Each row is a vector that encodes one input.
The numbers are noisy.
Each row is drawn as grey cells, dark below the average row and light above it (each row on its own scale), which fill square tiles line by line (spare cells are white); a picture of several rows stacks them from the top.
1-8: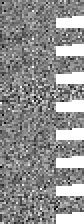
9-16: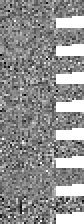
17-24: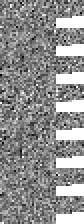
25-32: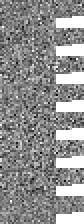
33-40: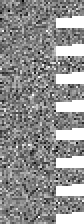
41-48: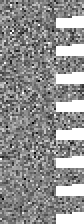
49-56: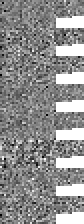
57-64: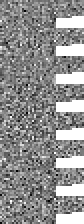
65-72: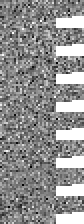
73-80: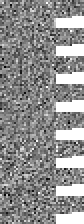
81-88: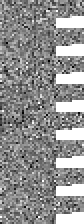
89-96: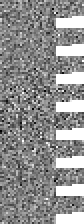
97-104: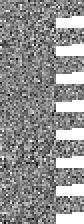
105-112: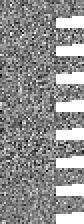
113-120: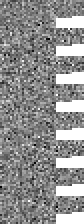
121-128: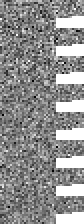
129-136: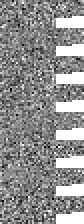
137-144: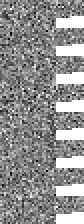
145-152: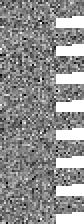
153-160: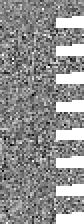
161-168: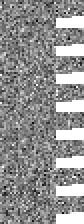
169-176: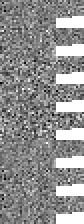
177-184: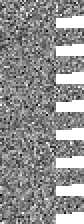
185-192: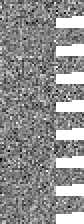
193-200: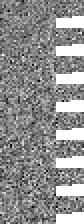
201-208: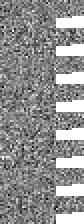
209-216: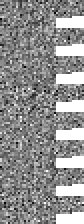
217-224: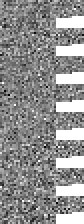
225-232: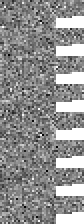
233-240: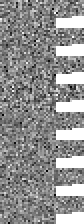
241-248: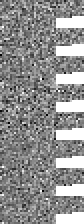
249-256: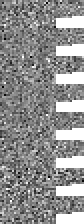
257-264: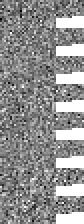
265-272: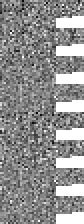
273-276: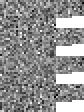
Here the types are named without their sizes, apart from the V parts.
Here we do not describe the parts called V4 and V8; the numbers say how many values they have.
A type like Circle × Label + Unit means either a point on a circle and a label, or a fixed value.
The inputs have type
Bool × Circle + Line × V4 + V8.
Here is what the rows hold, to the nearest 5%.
About 45% of them hold a point on a circle and a true/false value. About 35% of them hold a point on a line and a value of V4. The rest hold a value of V8.
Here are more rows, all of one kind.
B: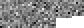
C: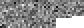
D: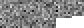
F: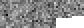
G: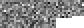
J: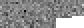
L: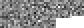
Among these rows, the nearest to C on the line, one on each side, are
B and D.
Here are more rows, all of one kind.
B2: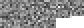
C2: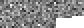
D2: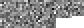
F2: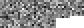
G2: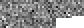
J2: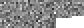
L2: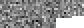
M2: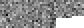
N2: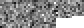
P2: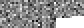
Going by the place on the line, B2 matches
F2, L2 and P2.
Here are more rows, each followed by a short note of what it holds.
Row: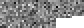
a point on a line and a value of V4
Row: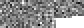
a point on a circle and a true/false value
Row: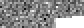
a point on a circle and a true/false value
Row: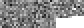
a value of V8
